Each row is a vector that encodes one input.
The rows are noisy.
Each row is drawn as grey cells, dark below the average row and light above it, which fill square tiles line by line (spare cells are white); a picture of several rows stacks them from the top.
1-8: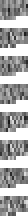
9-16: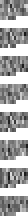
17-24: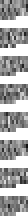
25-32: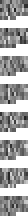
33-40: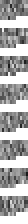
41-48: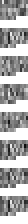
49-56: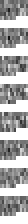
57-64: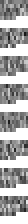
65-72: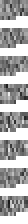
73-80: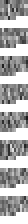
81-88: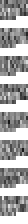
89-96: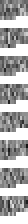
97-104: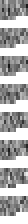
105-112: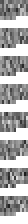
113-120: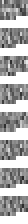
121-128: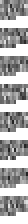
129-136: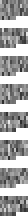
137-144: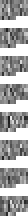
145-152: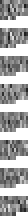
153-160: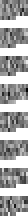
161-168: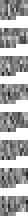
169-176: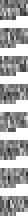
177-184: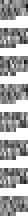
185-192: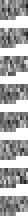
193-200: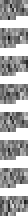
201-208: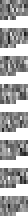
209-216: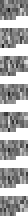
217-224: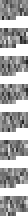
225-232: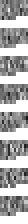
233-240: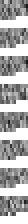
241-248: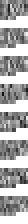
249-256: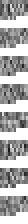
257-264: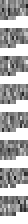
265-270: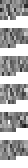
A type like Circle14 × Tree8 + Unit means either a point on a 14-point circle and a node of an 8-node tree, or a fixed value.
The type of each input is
Bool × (Line4 + Line9).
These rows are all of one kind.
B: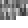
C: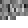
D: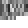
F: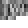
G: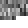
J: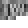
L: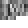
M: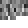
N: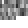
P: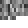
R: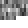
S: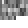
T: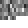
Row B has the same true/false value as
G, N, R and S.
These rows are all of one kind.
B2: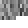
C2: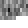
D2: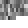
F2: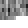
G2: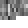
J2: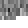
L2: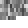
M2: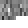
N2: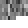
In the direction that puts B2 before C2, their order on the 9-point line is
M2, B2, F2, C2, J2, N2, G2, D2, L2.
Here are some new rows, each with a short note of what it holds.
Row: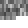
a point on a 9-point line and a true/false value
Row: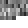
a point on a 4-point line and a true/false value
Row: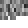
a point on a 4-point line and a true/false value
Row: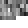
a point on a 4-point line and a true/false value
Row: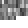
a point on a 4-point line and a true/false value
